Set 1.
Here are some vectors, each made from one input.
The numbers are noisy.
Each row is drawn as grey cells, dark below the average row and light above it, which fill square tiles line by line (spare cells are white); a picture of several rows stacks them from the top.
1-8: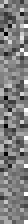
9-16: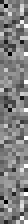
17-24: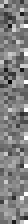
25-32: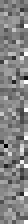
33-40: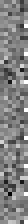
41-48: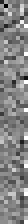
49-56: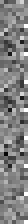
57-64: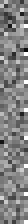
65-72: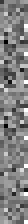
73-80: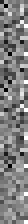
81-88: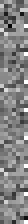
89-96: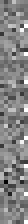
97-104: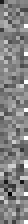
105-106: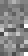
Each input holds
either a point on a 5-point line, or a list of up to two points on a 10-point line.
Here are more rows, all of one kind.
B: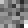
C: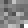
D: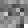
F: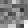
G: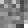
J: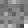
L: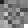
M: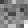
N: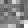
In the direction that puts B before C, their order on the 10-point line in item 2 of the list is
L, M, F, D, B, G, J, N, C.
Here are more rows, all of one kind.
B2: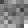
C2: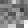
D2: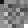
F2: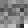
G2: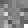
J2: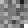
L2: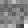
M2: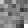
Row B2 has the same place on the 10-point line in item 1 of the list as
F2 and L2.
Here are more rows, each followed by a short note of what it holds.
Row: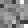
a list of one item
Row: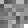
a list of one item
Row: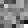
a list of one item
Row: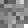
a list of one item
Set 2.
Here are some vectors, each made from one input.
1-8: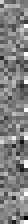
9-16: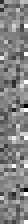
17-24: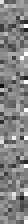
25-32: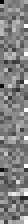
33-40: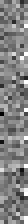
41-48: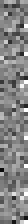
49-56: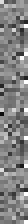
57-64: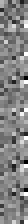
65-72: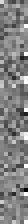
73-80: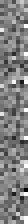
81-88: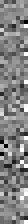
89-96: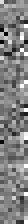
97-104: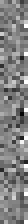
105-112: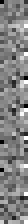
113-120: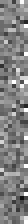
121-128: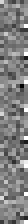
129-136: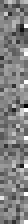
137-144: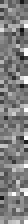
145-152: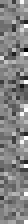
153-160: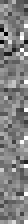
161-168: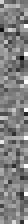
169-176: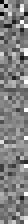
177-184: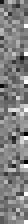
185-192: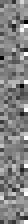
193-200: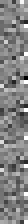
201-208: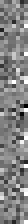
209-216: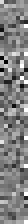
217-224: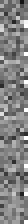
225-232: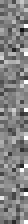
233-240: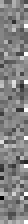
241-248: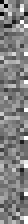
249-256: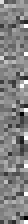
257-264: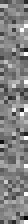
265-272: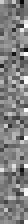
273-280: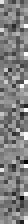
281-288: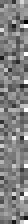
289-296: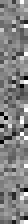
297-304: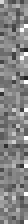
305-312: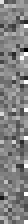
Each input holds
a list of up to three points on a 10-point line.
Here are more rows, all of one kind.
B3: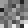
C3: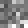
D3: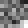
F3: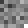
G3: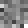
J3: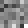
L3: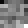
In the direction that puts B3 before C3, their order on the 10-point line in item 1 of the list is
D3, B3, G3, L3, F3, J3, C3.
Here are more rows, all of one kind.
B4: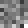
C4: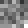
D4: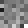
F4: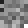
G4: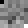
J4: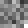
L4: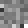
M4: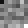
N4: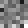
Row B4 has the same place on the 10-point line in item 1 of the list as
C4 and J4.
